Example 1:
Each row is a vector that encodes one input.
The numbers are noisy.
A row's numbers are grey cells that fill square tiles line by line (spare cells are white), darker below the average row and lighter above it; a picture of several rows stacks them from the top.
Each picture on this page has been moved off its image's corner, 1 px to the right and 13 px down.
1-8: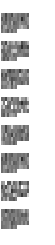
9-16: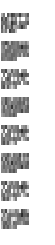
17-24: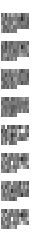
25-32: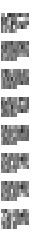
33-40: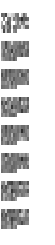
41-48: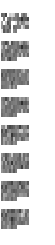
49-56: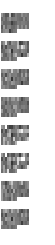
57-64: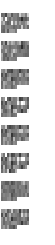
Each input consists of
either a point on a 6-point line, or a point on a 7-point line.
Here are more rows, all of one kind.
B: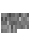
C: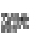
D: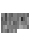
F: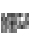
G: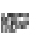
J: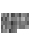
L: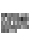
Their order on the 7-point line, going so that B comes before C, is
G, D, B, L, F, C, J.
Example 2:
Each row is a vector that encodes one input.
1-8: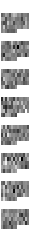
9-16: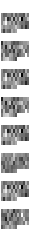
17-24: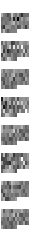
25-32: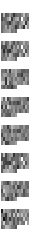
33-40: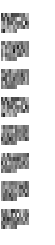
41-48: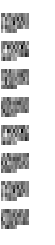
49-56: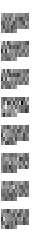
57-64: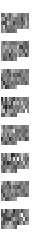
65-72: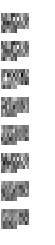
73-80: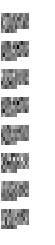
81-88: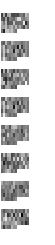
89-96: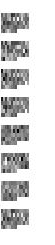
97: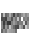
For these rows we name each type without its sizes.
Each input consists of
a true/false value, together with either a fixed value, or a node of a tree.
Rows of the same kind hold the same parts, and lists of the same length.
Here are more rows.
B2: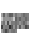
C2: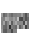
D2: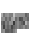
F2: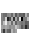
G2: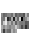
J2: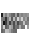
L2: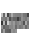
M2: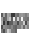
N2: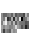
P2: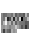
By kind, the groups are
B2, C2, D2, J2, L2, M2
F2, G2, N2, P2

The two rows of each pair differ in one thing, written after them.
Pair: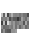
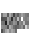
the true/false value
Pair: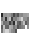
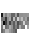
the node of the tree
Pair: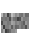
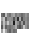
the node of the tree
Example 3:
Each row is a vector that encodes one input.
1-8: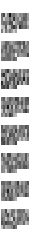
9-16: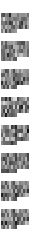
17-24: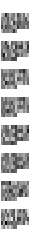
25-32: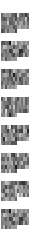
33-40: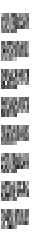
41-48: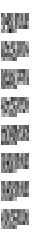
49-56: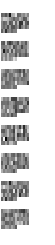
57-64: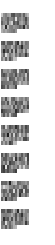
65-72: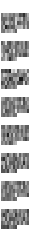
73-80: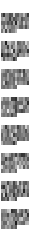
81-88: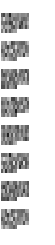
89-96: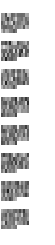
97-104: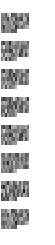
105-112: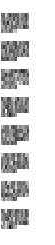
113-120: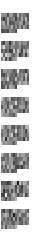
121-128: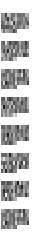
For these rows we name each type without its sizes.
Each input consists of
either a point on a line, or three true/false values.
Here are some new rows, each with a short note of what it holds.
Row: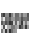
a point on a line
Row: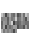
three true/false values
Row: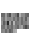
a point on a line
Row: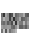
a point on a line
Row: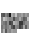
a point on a line
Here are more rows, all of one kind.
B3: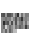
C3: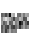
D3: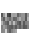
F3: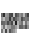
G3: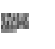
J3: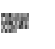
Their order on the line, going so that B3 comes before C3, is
D3, G3, B3, F3, J3, C3.
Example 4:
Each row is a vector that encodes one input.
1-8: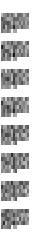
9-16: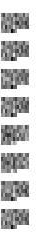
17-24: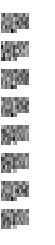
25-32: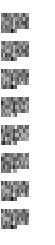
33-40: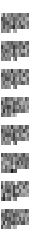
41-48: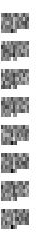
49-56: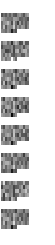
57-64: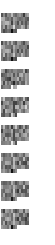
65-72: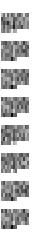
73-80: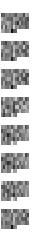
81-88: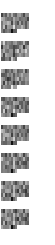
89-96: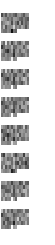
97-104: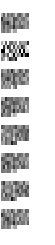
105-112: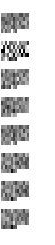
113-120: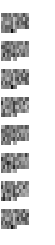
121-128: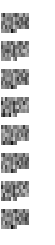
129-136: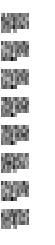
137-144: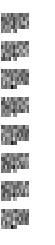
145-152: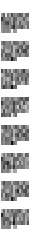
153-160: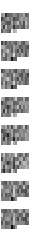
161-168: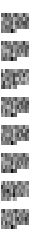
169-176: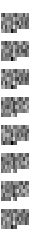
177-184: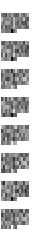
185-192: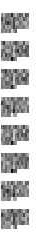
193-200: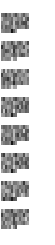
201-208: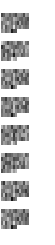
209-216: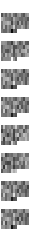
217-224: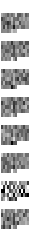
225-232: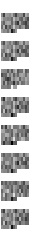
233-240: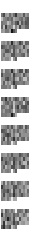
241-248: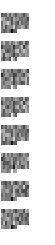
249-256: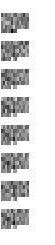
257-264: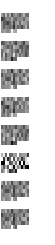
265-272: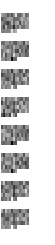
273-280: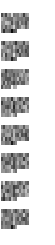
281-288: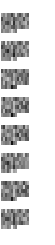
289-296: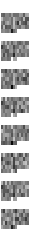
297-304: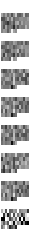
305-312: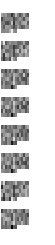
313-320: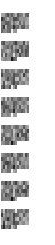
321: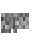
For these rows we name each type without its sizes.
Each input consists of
a list of points on a line.
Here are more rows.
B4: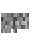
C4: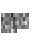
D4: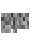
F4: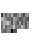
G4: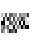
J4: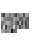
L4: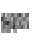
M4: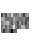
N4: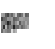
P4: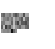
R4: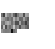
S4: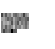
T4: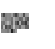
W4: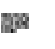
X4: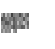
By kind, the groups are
B4, C4, D4, L4, N4, X4
F4, J4, M4, P4, R4, S4, T4, W4
G4

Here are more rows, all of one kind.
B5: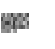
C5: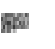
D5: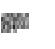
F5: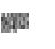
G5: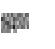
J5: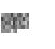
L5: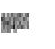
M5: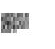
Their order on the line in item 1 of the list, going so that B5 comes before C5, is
J5, B5, F5, L5, G5, D5, M5, C5.
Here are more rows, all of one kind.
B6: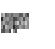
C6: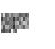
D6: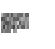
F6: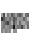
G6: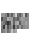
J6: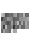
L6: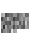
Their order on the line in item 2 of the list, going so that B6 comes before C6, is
B6, L6, J6, G6, F6, D6, C6.
